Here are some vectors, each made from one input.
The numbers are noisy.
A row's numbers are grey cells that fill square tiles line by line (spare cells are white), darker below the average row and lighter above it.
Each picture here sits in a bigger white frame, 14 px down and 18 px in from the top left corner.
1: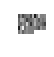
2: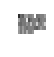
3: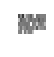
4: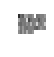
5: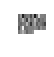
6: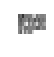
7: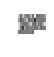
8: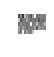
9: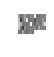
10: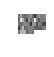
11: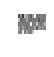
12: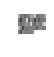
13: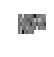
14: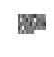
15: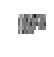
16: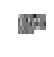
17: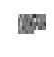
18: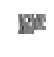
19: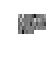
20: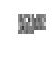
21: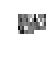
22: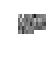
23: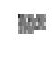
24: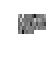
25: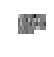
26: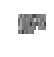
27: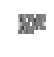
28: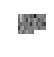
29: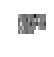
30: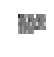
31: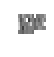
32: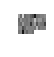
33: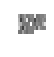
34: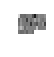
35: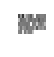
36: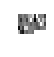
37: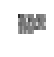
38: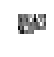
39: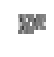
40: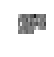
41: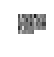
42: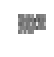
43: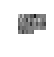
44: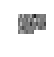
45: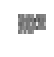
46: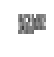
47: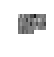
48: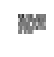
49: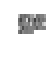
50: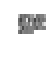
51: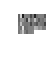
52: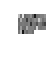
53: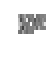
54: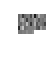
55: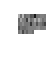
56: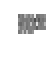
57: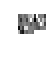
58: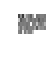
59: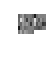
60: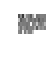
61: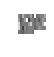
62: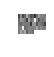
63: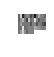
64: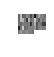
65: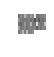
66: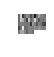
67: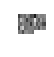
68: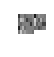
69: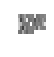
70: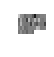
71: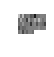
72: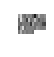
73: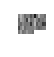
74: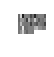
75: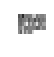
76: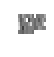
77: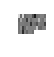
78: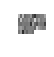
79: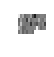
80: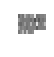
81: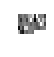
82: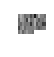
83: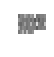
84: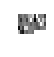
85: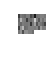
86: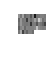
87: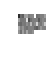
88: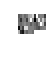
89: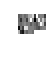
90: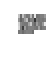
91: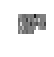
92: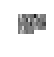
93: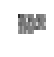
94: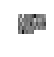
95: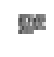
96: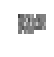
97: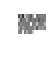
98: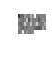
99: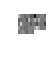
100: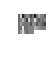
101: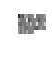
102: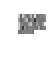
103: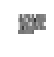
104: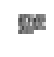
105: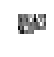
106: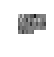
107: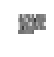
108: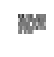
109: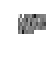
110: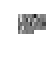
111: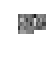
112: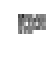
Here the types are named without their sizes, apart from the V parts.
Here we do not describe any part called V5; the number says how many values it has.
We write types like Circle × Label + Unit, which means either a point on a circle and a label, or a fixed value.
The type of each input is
List(Bool × V5).
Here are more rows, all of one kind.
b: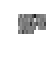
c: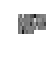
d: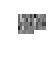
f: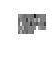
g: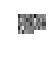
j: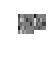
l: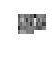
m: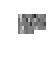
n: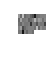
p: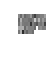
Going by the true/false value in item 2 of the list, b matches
f, m and p.
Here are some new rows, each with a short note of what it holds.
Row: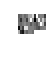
the empty list
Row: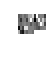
the empty list
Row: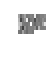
a list of one item
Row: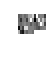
the empty list
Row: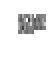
a list of one item
